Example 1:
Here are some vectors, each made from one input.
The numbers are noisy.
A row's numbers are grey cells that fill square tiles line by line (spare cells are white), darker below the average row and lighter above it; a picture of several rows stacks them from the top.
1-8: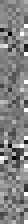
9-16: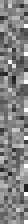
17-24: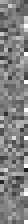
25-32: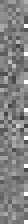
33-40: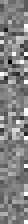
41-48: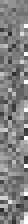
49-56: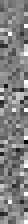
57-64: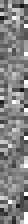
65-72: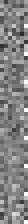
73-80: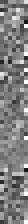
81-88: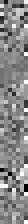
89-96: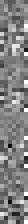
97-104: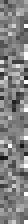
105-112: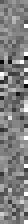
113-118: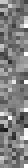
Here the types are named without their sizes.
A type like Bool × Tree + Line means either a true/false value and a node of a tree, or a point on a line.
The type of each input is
Line.
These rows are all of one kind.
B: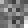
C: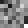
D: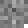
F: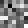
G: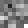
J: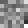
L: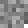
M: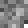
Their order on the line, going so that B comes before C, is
B, G, M, F, D, L, J, C.
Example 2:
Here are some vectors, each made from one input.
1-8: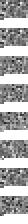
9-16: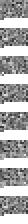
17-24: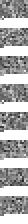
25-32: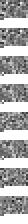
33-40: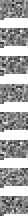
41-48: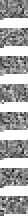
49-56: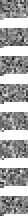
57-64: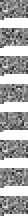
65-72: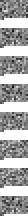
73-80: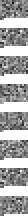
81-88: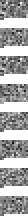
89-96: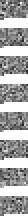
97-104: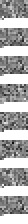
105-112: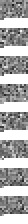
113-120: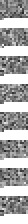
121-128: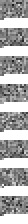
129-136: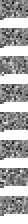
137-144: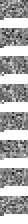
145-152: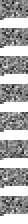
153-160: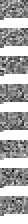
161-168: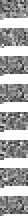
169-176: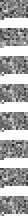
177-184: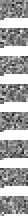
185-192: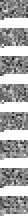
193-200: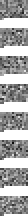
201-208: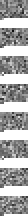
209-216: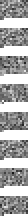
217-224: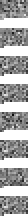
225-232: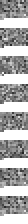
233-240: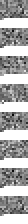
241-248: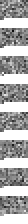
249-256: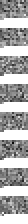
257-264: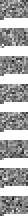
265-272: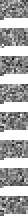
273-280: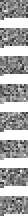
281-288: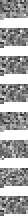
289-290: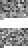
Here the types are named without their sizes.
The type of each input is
Label.
